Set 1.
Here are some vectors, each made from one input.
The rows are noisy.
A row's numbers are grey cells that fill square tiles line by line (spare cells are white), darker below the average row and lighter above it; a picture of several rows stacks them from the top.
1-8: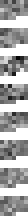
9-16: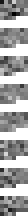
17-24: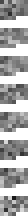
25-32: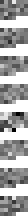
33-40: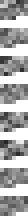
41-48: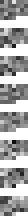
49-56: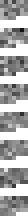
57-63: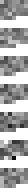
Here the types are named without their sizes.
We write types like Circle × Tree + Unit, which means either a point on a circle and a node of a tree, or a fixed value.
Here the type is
Bool × Bool × Bool + Tree.
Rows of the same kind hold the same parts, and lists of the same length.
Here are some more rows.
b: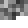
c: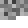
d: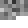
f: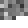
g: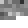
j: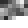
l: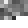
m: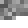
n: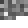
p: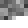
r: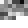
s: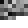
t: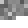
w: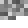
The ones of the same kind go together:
b, f, l, n, s
c, d, g, j, m, p, r, t, w

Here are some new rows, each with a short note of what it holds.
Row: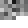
three true/false values
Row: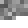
three true/false values
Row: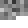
three true/false values
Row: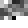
a node of a tree
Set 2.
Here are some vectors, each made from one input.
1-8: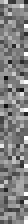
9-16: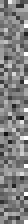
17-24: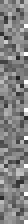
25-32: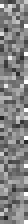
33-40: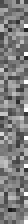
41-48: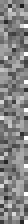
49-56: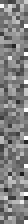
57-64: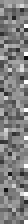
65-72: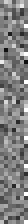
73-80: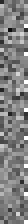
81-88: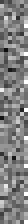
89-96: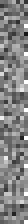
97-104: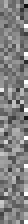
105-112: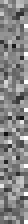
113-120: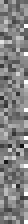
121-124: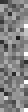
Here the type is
Label11 × Label12.
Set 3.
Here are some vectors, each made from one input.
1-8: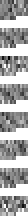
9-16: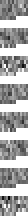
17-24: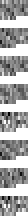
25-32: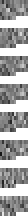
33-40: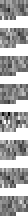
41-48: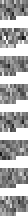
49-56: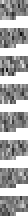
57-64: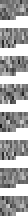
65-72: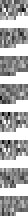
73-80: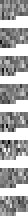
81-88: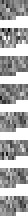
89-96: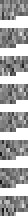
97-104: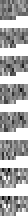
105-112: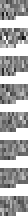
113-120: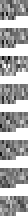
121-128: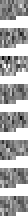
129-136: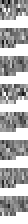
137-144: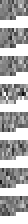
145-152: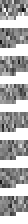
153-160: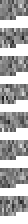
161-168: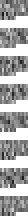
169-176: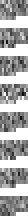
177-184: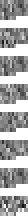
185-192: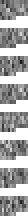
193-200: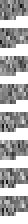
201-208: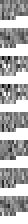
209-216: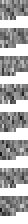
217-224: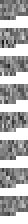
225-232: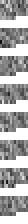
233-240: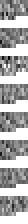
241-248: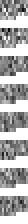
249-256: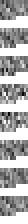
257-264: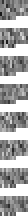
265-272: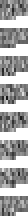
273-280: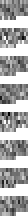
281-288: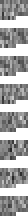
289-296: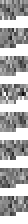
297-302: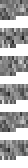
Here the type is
Bool × (Tree13 + Unit).
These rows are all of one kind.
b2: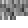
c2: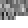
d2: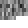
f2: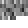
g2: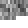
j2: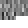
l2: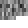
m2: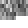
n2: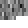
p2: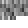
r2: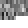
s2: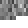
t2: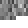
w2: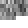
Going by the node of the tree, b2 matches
p2, s2 and t2.
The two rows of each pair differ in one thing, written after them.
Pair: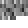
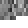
the true/false value
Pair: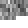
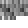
the node of the tree
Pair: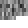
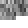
the node of the tree
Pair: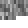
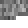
the true/false value
